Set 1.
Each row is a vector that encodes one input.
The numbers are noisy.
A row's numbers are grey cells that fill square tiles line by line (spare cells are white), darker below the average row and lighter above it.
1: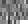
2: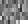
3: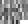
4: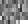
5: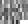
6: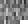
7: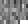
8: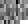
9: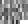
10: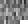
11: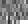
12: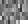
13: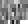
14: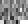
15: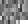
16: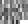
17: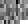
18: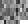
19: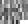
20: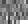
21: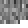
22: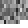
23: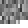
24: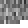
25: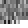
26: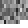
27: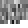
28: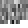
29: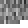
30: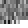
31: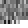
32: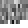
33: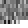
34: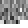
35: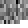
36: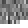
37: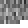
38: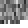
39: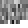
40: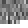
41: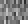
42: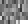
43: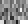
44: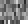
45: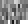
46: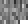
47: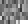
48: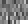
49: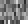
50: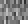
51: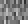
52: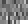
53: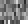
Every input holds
a point on an 11-point circle.
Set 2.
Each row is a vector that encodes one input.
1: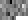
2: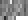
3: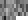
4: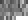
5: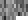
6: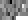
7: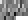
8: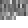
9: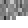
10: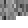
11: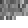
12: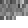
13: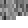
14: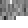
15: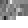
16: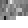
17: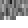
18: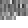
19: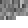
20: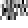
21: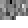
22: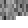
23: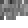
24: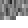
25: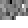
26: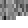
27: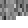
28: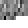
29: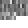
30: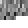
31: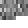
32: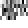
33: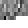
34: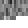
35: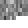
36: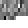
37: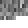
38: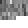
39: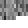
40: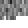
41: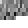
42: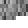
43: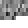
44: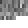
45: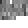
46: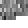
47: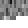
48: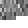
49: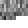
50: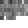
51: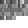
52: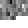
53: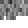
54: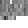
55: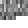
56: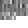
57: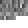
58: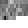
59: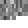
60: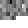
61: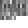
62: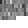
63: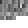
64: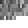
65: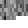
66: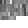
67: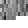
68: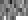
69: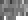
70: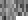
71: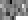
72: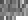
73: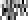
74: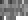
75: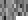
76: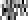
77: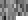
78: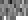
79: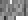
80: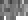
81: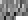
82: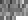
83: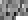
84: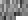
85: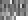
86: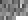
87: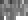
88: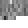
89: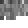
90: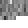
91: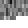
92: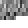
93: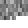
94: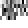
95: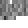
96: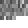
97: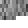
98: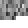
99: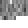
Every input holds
either a point on an 18-point circle, or a fixed value.
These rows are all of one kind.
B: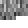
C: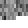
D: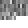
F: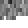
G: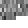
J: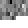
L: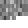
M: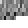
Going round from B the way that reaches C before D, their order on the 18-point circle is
B, G, C, L, D, F, J, M.
